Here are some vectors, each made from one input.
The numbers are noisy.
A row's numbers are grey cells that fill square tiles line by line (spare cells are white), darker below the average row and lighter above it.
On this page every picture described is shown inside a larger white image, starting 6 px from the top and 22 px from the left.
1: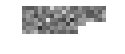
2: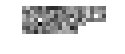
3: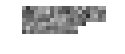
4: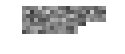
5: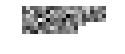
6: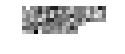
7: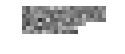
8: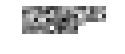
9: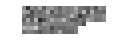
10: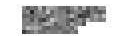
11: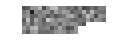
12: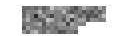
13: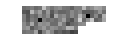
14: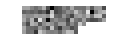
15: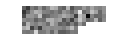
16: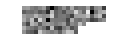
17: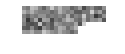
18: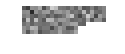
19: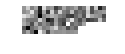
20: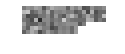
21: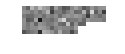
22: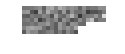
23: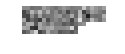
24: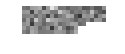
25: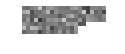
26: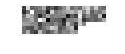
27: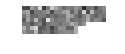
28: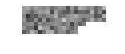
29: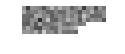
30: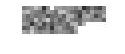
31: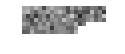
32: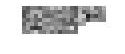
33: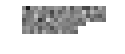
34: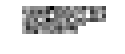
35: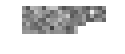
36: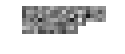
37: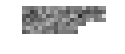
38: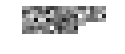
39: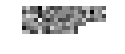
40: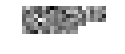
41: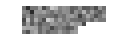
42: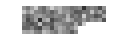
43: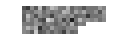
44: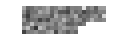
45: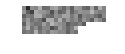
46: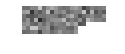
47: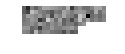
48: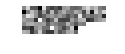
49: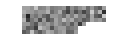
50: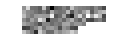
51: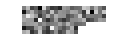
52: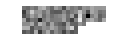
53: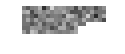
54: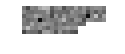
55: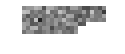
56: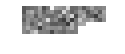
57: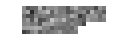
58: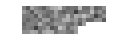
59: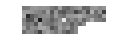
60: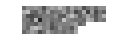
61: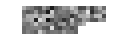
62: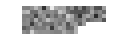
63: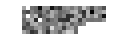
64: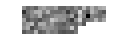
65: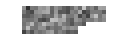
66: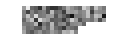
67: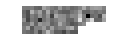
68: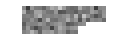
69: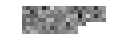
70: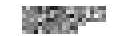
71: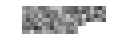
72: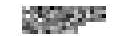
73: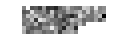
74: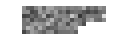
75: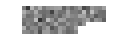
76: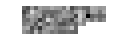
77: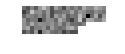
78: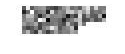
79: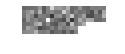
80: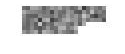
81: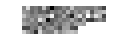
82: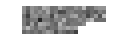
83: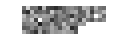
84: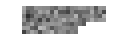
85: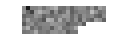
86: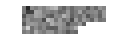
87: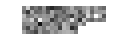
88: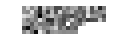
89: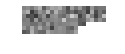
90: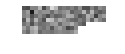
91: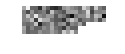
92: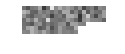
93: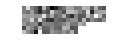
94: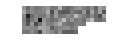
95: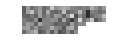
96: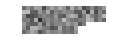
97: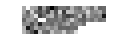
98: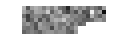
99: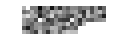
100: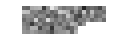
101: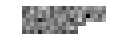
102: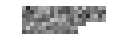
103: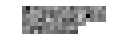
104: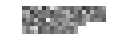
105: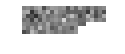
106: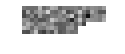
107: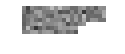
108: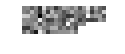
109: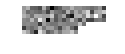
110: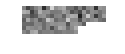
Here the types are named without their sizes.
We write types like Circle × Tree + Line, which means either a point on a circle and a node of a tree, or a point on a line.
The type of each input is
(Bool × Bool × Bool × Bool + Line) × Line.
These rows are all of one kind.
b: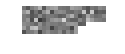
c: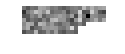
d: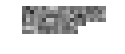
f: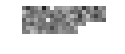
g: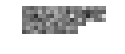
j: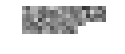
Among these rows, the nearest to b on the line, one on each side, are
f and j.
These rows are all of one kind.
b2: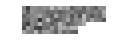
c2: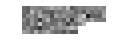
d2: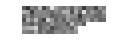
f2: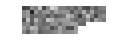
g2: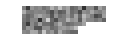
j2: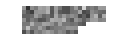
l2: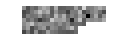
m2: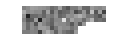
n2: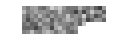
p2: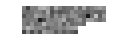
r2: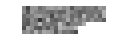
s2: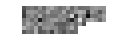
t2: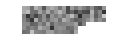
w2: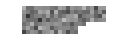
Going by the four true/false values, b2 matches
c2, g2 and r2.
